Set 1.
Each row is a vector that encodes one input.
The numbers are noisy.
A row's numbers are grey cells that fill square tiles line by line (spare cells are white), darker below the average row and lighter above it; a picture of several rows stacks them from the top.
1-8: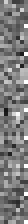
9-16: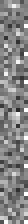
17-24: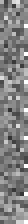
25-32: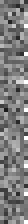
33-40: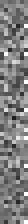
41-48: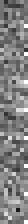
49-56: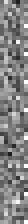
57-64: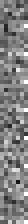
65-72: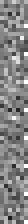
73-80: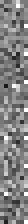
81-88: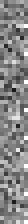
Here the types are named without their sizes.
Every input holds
a point on a line and three true/false values.
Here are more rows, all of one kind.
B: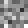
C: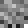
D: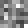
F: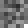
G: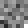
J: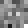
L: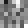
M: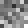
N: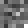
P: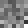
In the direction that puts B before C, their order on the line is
B, M, J, P, F, N, G, C, L, D.
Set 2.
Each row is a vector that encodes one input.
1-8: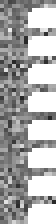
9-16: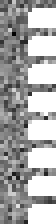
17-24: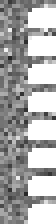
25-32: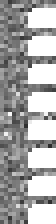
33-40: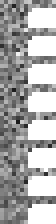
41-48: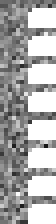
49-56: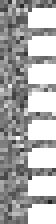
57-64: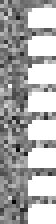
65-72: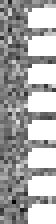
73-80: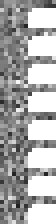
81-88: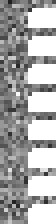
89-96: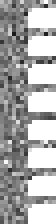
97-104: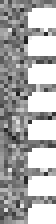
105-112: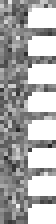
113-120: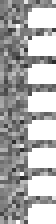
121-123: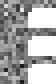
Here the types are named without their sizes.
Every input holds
either a node of a tree, or four true/false values.
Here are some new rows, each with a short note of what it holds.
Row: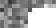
four true/false values
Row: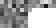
a node of a tree
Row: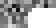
a node of a tree
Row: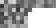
a node of a tree
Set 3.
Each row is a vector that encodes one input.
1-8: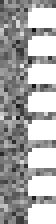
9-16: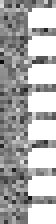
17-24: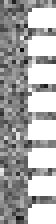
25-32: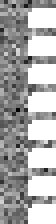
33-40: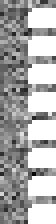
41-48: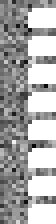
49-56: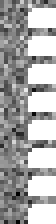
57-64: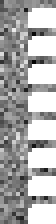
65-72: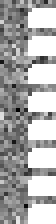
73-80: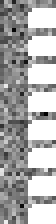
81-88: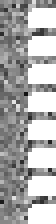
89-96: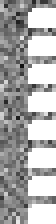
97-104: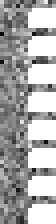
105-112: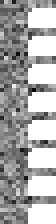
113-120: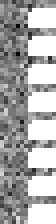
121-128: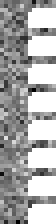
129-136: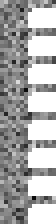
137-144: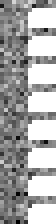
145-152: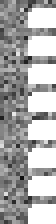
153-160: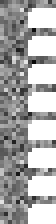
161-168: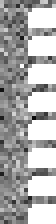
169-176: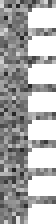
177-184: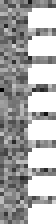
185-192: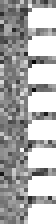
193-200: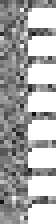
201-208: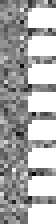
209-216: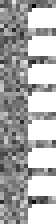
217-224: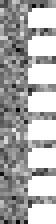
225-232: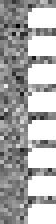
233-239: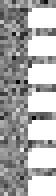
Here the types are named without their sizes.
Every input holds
a label and a true/false value.
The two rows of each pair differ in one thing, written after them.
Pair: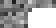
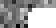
the true/false value
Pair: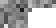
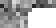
the label
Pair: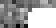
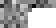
the label
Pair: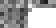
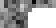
the true/false value
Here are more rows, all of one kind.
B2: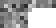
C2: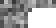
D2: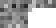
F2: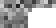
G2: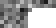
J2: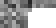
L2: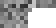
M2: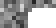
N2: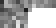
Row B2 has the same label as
D2, J2 and L2.
